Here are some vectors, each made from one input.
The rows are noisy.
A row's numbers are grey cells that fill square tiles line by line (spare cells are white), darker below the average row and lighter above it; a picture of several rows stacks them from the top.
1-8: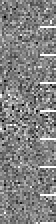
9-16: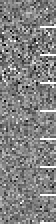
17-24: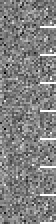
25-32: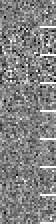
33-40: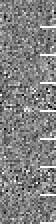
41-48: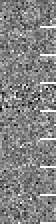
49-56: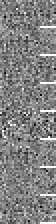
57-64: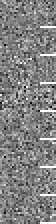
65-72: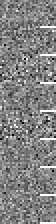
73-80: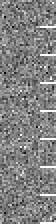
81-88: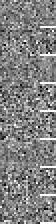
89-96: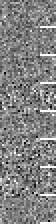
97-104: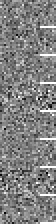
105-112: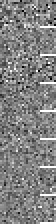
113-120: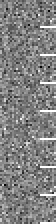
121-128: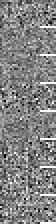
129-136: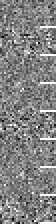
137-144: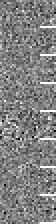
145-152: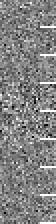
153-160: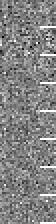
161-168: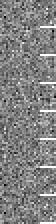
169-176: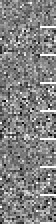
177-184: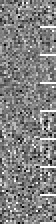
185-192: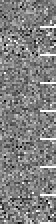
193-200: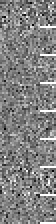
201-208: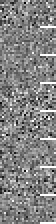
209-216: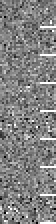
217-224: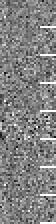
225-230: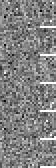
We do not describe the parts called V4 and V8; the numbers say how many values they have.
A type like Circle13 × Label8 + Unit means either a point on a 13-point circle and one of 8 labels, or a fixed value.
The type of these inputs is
(Bool × Bool × Bool × Bool + V8) × (Line5 + Line9 × V4).
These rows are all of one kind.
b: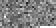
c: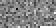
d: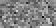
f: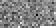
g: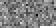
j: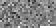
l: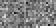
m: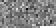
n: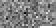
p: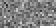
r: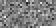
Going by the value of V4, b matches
d, j, m and r.
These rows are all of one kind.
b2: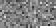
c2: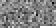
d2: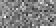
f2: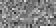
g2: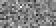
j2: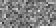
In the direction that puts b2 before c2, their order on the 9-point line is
g2, f2, b2, c2, j2, d2.
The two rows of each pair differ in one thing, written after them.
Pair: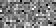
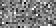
the value of V8
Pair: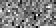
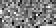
the place on the 9-point line
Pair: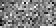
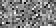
the value of V8
